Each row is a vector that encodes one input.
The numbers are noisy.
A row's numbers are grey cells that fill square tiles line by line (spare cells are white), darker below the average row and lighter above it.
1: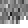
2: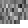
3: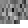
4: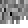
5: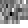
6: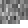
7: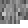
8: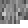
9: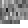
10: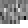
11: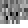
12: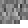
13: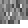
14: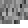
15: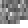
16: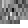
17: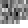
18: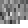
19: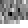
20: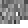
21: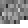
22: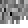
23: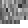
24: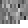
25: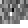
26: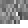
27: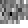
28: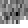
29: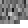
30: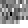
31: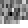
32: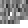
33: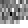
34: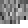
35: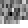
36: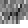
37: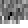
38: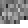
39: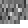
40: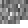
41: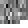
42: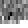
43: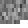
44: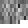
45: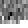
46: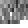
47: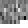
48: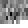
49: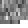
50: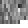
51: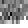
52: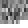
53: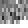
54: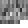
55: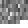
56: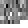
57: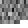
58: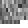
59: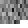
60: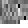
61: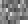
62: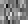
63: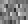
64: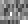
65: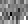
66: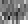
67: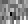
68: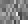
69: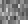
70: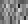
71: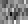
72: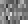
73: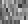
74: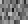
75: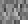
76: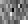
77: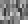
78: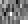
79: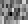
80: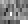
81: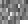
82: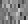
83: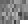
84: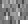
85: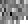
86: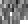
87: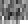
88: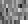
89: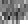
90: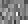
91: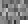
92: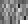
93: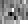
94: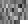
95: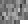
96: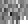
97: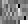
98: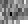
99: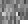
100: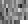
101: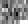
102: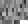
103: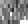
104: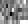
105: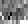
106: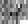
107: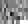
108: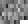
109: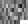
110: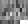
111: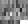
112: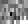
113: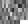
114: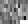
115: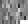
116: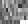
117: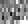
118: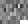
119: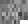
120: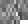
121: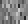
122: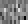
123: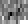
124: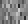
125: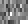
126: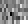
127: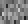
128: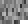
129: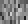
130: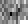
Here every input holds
a point on a 9-point line, together with either a point on a 9-point circle, or a node of a 9-node tree.
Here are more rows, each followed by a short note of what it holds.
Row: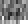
a point on a 9-point line and a node of a 9-node tree
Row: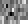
a point on a 9-point line and a node of a 9-node tree
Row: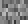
a point on a 9-point circle and a point on a 9-point line
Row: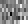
a point on a 9-point line and a node of a 9-node tree
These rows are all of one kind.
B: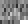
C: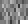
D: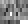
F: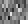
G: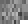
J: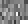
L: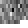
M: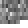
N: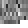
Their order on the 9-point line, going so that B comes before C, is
F, L, D, B, G, C, J, M, N.
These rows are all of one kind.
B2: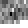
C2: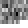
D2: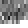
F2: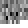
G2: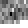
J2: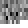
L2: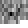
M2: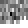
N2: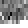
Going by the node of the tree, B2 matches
D2 and G2.
